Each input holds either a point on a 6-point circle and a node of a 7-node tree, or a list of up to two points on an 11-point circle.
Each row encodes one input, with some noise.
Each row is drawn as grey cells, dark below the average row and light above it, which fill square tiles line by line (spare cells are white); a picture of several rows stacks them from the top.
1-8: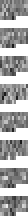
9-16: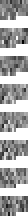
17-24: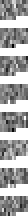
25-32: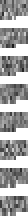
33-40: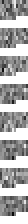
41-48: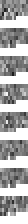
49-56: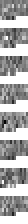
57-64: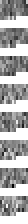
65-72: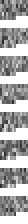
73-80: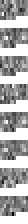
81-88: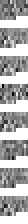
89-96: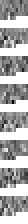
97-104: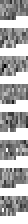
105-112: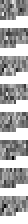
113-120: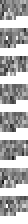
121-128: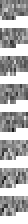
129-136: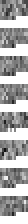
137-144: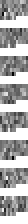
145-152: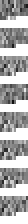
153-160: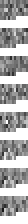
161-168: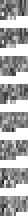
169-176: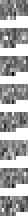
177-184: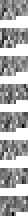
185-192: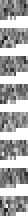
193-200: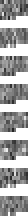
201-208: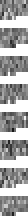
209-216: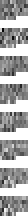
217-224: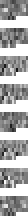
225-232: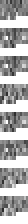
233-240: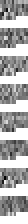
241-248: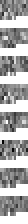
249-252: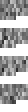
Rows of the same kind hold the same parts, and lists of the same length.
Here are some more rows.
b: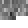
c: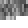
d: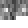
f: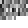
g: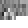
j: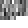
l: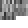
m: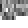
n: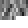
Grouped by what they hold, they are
b, d, l, m
c, j, n
f
g

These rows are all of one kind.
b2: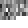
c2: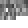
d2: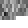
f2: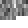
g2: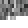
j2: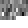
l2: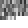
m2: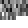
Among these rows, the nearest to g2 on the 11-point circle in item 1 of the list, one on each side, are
c2 and l2.
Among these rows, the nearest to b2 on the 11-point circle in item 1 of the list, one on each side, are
c2 and d2.
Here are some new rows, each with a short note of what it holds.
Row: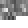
a list of one item
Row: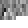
a point on a 6-point circle and a node of a 7-node tree
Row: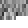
a point on a 6-point circle and a node of a 7-node tree
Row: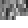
a list of two items
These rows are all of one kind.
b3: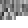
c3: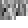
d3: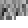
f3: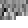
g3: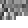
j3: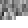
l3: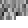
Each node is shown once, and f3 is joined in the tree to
d3 and j3.
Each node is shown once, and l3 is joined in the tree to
g3 and j3.
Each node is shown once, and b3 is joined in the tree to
c3 and j3.
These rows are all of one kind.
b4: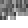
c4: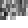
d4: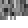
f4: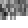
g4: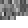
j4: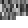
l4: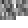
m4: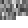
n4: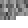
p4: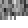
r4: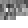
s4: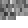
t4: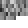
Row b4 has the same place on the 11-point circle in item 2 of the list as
n4 and r4.
